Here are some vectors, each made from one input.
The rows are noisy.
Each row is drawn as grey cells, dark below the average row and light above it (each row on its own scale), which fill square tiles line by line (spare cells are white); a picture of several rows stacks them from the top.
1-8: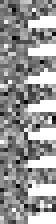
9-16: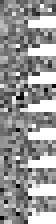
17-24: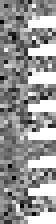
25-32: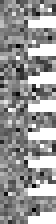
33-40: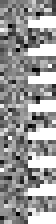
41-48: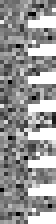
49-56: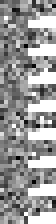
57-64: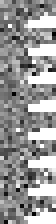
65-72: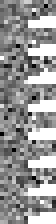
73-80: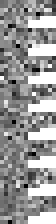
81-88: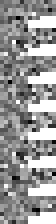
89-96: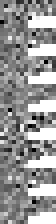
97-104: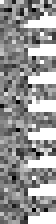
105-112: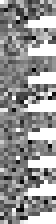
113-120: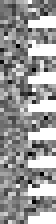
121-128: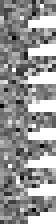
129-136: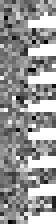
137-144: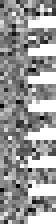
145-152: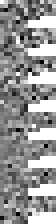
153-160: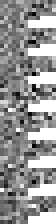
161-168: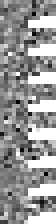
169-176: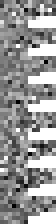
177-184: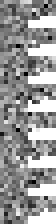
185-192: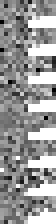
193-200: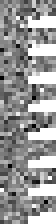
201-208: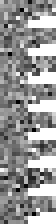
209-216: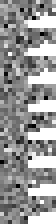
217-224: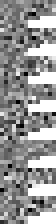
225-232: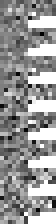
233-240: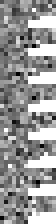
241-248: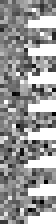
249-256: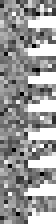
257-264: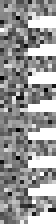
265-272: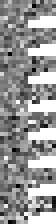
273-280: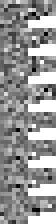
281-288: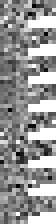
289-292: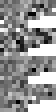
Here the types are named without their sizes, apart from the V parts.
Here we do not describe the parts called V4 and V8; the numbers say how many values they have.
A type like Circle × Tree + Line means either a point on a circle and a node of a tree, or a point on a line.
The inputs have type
Bool × Line + (Circle + V8) × V4.
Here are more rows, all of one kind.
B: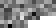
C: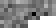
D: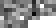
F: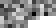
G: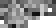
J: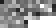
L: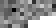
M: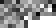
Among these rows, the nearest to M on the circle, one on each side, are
B and L.
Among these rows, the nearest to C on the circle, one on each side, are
B and G.
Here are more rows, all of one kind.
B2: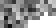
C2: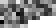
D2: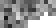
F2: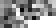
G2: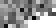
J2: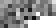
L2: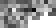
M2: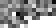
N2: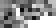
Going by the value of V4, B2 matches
D2, F2 and N2.
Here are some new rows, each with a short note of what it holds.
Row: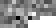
a point on a line and a true/false value
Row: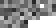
a point on a circle and a value of V4
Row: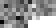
a point on a line and a true/false value
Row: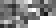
a point on a circle and a value of V4
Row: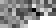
a value of V4 and a value of V8
